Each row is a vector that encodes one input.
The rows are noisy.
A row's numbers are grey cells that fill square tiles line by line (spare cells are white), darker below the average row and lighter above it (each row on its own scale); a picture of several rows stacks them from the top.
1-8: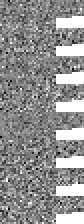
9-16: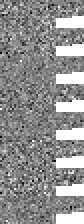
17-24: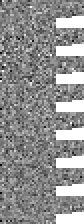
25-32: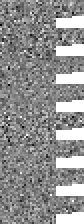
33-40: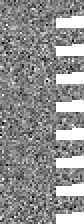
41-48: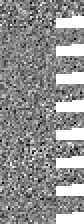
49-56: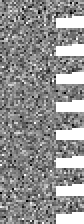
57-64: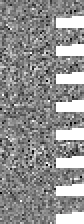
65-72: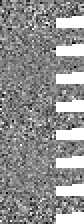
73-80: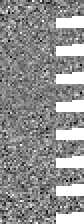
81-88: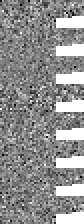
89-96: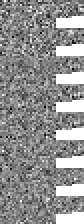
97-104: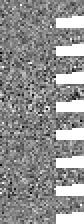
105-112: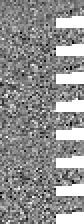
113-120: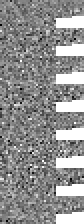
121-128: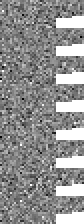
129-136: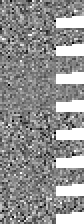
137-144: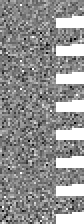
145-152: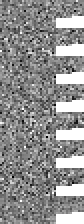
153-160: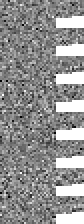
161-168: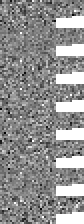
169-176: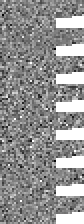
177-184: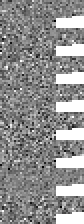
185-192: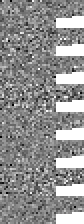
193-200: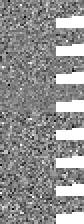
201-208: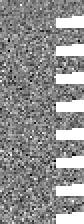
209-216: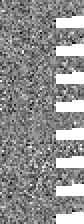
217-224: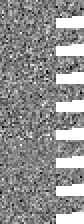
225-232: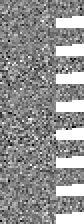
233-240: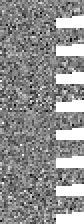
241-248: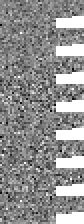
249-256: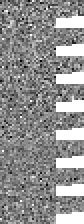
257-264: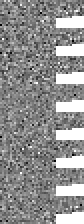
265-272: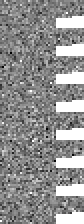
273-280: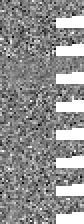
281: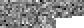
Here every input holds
either a point on a 6-point circle, or a point on each of seven 5-point lines and four true/false values.
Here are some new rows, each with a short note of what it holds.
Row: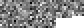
a point on a 6-point circle
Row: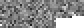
a point on a 6-point circle
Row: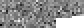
a point on each of seven 5-point lines and four true/false values
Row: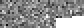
a point on each of seven 5-point lines and four true/false values
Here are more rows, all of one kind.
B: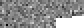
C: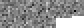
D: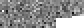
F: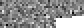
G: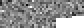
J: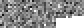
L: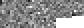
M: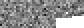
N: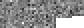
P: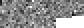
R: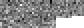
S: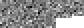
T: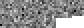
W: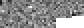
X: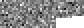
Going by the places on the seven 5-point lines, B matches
F, L, P and W.
